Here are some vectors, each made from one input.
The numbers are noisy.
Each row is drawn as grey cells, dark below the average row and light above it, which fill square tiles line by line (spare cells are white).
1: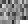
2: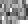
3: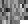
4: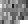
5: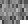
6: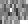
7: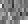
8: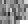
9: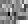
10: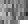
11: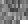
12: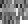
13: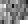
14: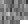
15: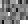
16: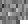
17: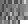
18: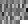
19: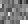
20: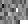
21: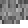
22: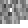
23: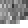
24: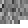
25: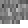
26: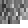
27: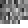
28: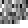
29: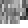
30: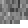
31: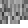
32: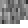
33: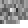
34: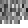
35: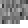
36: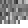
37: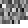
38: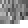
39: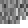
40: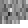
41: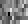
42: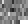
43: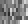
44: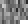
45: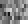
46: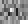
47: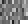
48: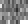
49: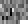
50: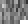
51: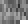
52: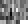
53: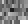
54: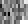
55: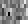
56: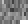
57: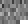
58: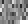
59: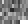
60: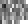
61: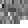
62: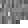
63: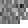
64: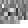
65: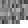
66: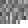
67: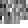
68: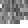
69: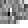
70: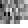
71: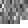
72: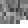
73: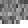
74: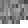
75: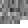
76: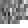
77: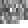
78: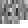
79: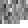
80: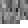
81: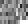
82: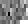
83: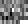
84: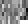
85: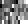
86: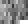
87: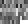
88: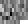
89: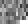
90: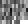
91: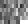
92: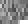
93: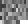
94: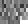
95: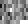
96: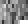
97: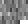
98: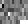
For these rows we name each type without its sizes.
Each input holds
a node of a tree, together with either a point on a circle, or a fixed value.
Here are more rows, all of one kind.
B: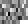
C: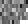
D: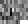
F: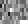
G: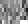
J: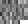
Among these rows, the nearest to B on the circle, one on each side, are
F and J.
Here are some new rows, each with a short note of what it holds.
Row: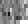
a point on a circle and a node of a tree
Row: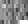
a node of a tree
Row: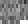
a node of a tree
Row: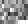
a point on a circle and a node of a tree
